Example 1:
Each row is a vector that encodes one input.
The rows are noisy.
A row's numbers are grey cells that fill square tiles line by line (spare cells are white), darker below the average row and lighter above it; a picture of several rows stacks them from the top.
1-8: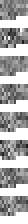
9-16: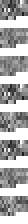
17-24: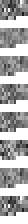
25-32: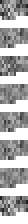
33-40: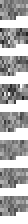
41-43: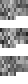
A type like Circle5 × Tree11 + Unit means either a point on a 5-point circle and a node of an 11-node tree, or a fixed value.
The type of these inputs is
Line7.
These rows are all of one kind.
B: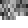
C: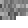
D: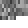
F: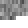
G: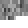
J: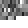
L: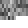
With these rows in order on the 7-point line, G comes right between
F and L.
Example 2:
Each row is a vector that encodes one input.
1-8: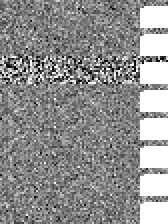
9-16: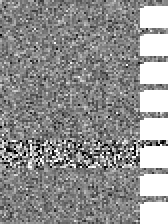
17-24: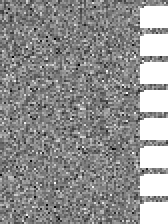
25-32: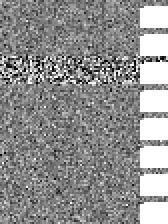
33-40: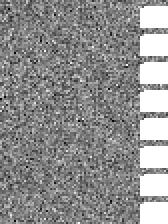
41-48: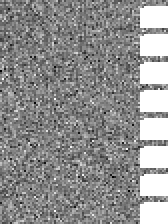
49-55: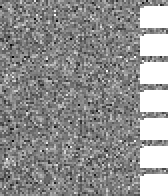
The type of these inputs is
Circle9 + Unit.
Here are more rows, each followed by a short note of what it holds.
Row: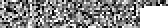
a fixed value
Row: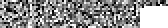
a fixed value
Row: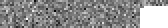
a point on a 9-point circle
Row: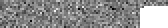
a point on a 9-point circle
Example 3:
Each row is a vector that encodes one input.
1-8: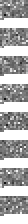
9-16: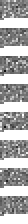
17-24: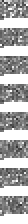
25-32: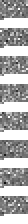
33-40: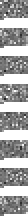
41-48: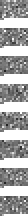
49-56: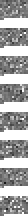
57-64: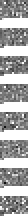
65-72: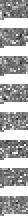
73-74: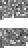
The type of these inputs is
Label11.
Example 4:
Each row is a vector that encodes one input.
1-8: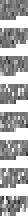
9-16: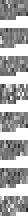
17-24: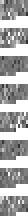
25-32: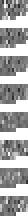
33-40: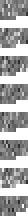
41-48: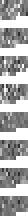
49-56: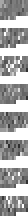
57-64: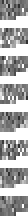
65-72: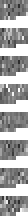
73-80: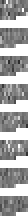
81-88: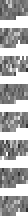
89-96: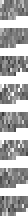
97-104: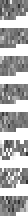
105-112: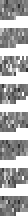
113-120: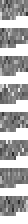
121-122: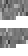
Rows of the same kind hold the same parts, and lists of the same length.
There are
2 kinds of row.
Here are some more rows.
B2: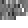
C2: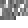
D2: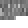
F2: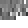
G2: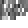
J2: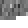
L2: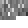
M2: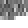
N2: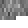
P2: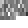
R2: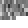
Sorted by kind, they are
B2, C2, D2, G2, J2, L2, M2, N2, P2, R2
F2

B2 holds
a node of a 9-node tree.
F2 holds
a fixed value.
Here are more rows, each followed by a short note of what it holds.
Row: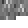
a node of a 9-node tree
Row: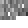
a node of a 9-node tree
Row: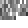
a fixed value
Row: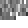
a fixed value
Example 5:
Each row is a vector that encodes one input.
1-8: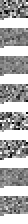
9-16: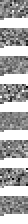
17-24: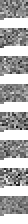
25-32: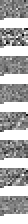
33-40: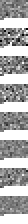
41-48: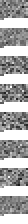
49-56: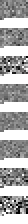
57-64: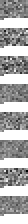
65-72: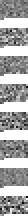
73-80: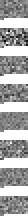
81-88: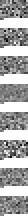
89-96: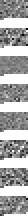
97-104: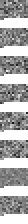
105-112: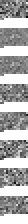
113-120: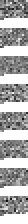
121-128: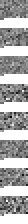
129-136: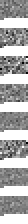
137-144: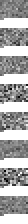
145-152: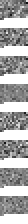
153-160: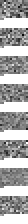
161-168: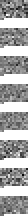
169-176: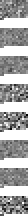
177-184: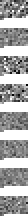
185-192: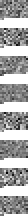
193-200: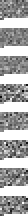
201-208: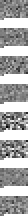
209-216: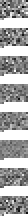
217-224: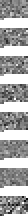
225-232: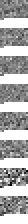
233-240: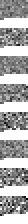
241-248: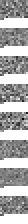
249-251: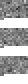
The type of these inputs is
Tree8 + Unit.
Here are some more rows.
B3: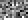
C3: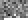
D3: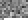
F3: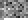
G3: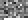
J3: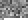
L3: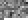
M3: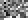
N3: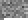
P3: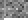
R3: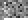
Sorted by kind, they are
B3
C3, D3, F3, G3, J3, L3, M3, N3, P3, R3

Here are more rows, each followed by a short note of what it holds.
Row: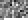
a fixed value
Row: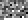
a fixed value
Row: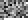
a fixed value
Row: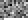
a fixed value
